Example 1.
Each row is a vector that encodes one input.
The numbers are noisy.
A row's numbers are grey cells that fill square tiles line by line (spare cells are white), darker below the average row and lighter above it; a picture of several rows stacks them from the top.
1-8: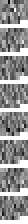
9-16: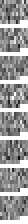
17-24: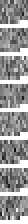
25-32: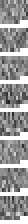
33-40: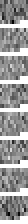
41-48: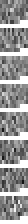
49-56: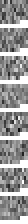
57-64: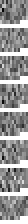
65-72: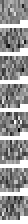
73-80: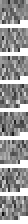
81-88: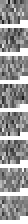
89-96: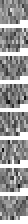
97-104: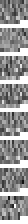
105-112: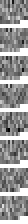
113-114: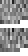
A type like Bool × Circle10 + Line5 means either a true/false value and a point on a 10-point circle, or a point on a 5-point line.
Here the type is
(Bool × Bool × Bool + Line4) × Line9.
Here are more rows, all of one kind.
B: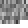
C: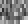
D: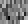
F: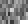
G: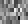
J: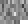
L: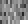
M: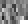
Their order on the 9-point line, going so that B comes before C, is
M, F, L, J, B, C, D, G.
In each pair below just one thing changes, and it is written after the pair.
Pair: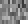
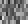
the place on the 9-point line
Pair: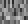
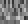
the place on the 4-point line
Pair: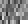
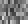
the place on the 4-point line
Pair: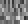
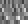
the place on the 4-point line
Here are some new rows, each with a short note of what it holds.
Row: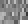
a point on a 9-point line and three true/false values
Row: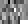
a point on a 4-point line and a point on a 9-point line
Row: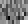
a point on a 9-point line and three true/false values
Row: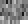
a point on a 9-point line and three true/false values
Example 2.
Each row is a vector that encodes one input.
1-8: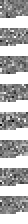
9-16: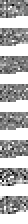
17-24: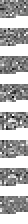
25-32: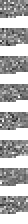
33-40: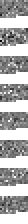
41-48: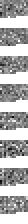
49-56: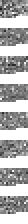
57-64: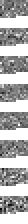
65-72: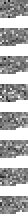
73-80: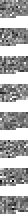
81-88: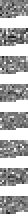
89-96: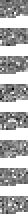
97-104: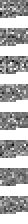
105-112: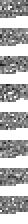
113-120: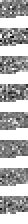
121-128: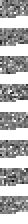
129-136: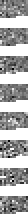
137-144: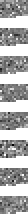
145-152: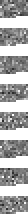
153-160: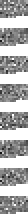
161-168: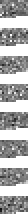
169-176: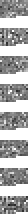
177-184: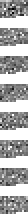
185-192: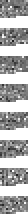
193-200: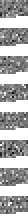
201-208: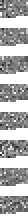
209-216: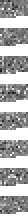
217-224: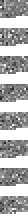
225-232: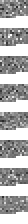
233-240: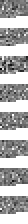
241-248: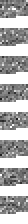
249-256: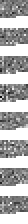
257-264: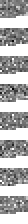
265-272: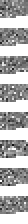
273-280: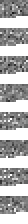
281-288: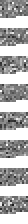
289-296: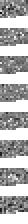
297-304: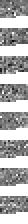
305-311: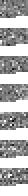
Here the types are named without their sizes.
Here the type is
Bool × Bool × Bool × Bool × Bool × Bool + Circle × Line.
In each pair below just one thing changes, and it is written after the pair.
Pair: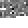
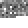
the place on the circle
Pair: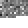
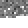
the place on the circle
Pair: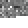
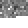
the place on the circle
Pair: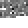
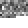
the place on the line
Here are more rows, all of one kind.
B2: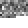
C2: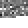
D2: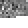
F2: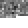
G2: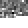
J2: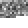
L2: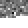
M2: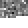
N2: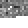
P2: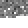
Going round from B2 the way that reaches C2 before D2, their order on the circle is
B2, C2, N2, P2, L2, D2, F2, G2, M2, J2.
